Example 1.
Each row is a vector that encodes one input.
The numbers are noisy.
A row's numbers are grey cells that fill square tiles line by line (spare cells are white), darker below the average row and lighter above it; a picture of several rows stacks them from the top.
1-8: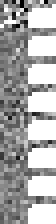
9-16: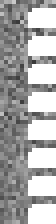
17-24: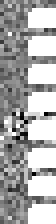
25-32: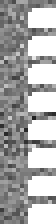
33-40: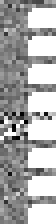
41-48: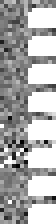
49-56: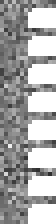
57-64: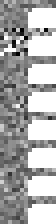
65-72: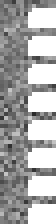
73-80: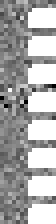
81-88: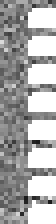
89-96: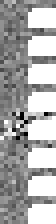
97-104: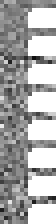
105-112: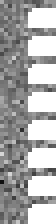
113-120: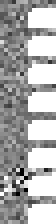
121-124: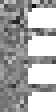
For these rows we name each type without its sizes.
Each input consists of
either a fixed value, or a label and a true/false value.
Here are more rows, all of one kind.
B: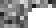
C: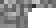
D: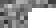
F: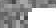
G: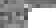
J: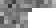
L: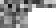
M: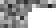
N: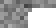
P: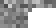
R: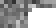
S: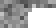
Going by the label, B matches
L and M.
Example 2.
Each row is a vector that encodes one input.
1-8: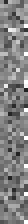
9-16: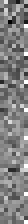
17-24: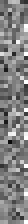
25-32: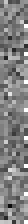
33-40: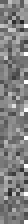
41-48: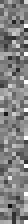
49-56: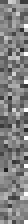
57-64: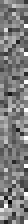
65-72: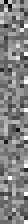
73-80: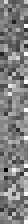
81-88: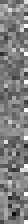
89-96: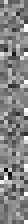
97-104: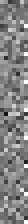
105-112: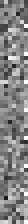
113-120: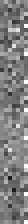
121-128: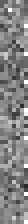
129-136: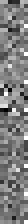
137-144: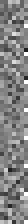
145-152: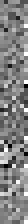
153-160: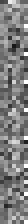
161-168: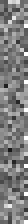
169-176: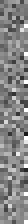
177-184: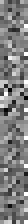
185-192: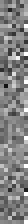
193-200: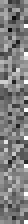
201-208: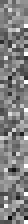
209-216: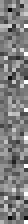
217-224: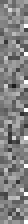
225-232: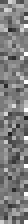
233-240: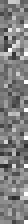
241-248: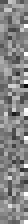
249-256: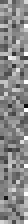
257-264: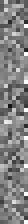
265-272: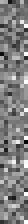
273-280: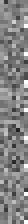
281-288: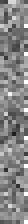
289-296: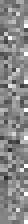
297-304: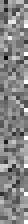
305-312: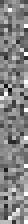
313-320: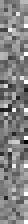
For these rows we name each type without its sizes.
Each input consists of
either a point on a circle and a true/false value, or a fixed value.
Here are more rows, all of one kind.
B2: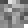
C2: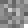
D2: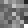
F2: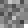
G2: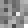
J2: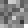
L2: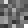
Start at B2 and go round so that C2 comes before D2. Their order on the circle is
B2, C2, G2, L2, F2, J2, D2.
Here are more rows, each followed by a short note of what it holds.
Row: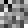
a fixed value
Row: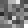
a point on a circle and a true/false value
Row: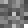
a point on a circle and a true/false value
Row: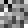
a fixed value
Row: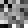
a fixed value
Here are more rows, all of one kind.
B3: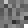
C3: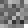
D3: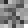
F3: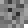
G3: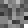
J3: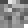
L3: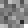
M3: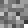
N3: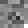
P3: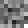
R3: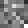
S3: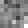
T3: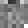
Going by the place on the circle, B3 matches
C3, G3 and P3.
